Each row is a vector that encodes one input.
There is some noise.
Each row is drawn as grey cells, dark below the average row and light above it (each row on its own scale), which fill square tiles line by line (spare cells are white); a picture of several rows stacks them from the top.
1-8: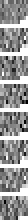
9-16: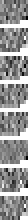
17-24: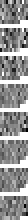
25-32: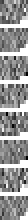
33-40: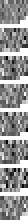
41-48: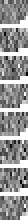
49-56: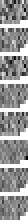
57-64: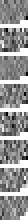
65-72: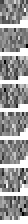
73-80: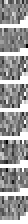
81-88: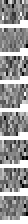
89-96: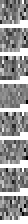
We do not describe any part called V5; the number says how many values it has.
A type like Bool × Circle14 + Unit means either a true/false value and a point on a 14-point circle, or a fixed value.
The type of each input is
List2(Bool × V5).
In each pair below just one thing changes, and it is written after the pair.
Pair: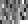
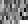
the true/false value in item 2 of the list
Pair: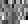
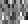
the value of V5 in item 1 of the list
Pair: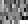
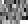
the value of V5 in item 1 of the list
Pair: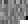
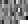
the value of V5 in item 2 of the list
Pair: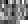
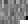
the true/false value in item 2 of the list
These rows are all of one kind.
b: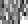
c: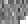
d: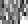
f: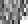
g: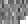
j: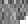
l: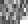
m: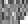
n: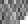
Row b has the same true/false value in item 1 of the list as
d, f and l.
